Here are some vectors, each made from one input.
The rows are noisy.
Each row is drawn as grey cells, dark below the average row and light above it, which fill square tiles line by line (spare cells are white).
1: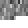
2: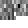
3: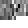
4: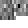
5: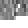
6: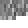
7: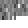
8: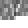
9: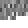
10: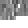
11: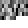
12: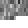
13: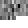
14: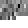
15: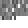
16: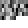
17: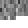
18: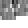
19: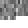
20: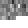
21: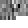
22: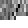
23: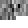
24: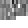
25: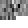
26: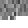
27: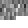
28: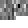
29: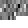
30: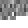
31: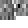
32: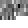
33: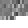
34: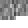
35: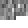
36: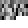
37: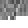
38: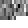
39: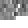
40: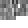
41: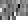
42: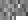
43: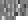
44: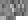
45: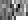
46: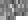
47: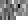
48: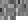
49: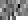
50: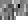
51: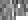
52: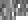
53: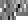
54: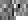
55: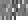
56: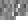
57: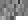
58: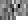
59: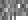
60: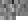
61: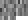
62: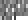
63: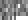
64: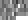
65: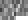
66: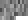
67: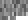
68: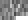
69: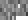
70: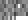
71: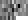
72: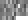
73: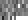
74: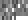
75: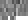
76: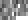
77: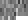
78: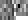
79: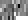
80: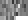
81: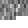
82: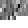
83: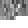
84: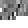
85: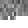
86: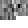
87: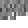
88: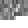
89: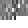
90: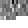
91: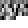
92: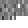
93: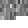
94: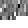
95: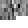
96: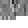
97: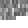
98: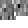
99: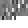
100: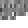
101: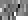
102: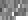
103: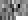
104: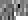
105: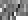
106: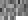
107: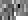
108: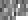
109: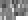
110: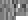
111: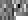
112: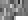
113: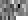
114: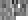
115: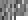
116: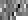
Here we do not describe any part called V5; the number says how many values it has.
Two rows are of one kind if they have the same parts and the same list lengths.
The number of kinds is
3.
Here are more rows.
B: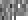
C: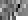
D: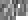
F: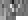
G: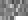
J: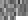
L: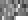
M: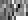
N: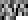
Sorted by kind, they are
B, D, F, G, J, L
C, M
N

